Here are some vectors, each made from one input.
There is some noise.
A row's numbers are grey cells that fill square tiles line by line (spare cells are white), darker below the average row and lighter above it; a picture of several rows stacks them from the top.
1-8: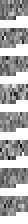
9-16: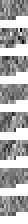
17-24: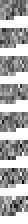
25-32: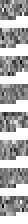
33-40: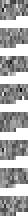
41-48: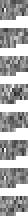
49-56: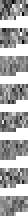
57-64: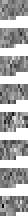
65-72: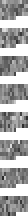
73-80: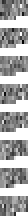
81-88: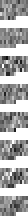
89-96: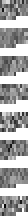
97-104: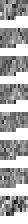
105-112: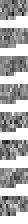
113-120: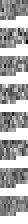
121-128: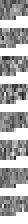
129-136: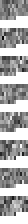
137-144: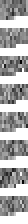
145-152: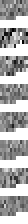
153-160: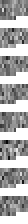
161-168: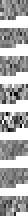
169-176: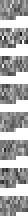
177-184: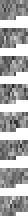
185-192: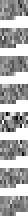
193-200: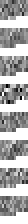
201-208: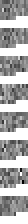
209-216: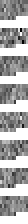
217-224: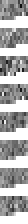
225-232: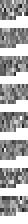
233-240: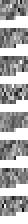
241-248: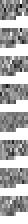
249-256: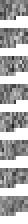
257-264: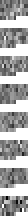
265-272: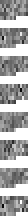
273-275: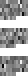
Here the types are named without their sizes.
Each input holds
a node of a tree and a true/false value.
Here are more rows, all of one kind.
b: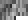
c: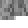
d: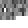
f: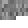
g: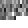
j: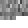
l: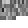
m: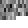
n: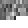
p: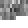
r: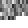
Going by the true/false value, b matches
g, m and n.
